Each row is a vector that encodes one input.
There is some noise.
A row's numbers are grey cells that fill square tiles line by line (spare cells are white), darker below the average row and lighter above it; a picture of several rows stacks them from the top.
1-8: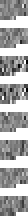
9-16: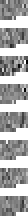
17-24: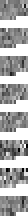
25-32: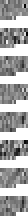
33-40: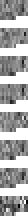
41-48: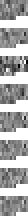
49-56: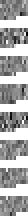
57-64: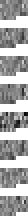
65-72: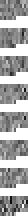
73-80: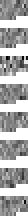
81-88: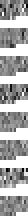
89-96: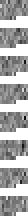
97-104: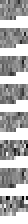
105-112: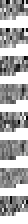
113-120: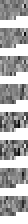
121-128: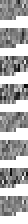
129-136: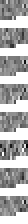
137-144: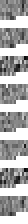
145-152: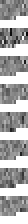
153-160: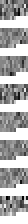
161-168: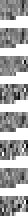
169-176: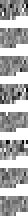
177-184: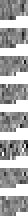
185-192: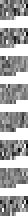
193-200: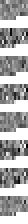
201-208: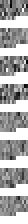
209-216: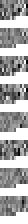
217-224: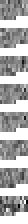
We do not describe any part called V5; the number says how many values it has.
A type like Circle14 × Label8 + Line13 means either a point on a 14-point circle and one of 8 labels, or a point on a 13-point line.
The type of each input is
Line7 + List2(Circle6 × V5).
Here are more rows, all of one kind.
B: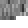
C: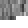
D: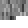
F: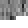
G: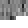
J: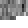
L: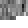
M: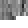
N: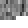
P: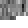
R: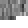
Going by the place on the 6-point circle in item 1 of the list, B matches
C, D and R.
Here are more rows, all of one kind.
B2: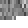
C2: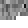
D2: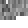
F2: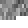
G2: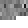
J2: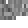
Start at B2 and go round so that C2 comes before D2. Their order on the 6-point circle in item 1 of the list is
B2, G2, F2, C2, D2, J2.
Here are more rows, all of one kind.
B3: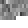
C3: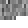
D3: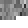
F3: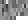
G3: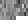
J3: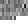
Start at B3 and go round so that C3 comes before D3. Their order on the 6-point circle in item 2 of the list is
B3, F3, G3, C3, J3, D3.
